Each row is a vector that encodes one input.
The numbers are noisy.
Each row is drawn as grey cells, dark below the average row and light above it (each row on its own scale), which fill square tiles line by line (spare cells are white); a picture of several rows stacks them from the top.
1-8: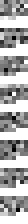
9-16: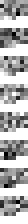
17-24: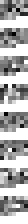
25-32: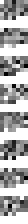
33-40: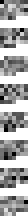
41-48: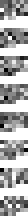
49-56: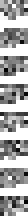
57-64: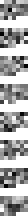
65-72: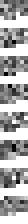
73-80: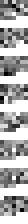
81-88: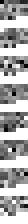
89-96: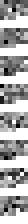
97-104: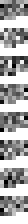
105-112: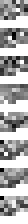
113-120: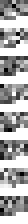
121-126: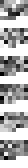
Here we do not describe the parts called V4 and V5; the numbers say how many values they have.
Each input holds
either one of 6 labels and a point on a 6-point line, or a value of V4 and a value of V5.
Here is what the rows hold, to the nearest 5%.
About 55% of them hold one of 6 labels and a point on a 6-point line. The rest hold a value of V4 and a value of V5.
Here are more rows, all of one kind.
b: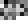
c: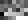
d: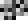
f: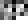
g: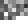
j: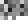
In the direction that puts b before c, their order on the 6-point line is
g, f, b, j, d, c.
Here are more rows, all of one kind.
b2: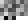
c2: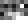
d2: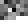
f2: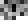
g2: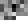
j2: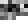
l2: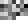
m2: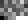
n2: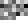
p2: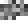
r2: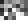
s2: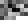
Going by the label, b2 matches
l2, n2 and p2.
